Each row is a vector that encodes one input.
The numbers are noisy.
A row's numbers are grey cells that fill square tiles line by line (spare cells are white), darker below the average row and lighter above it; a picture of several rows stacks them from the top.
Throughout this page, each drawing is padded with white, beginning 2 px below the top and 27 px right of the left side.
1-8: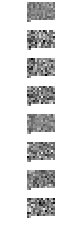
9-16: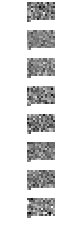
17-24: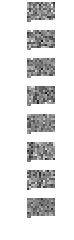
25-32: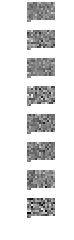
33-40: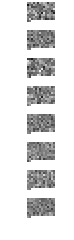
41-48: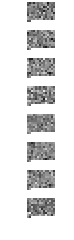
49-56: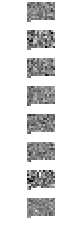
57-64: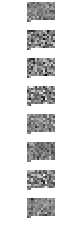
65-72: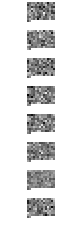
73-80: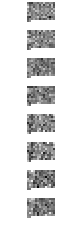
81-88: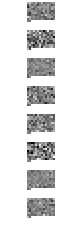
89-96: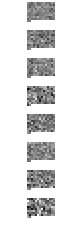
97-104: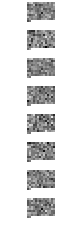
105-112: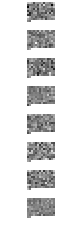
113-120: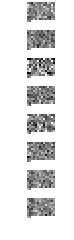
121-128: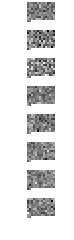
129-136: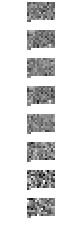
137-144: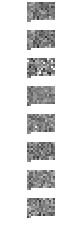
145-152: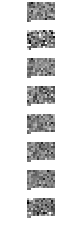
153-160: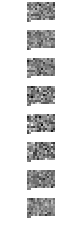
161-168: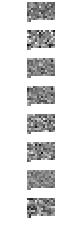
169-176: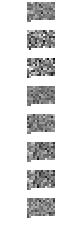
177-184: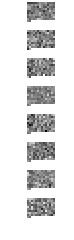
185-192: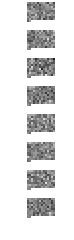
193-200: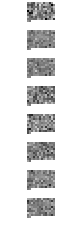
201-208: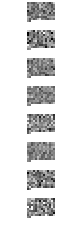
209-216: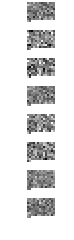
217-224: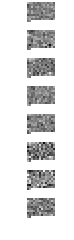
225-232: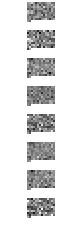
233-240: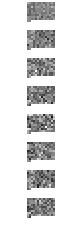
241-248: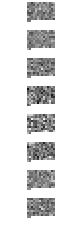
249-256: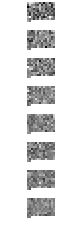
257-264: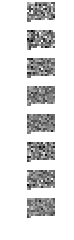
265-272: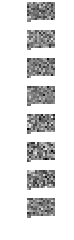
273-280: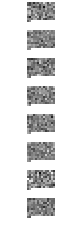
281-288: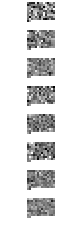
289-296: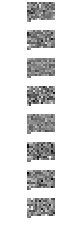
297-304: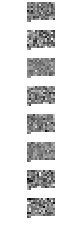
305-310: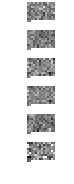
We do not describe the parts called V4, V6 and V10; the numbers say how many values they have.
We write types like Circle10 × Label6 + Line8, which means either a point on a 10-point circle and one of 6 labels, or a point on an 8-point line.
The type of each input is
Bool × Line7 + (Line8 + V4) × V10 + V6.
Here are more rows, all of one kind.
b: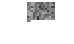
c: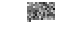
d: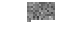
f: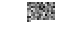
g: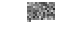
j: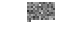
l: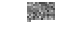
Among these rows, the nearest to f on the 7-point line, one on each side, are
d and g.
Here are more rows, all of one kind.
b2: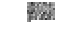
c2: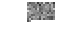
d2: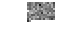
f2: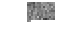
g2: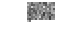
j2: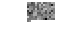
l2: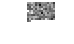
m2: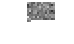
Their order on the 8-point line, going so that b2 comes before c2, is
g2, l2, b2, f2, j2, d2, m2, c2.
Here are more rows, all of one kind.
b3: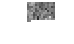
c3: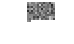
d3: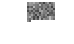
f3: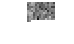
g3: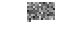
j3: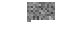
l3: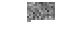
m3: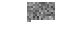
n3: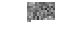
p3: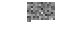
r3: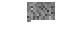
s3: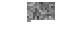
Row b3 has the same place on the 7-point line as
m3 and s3.
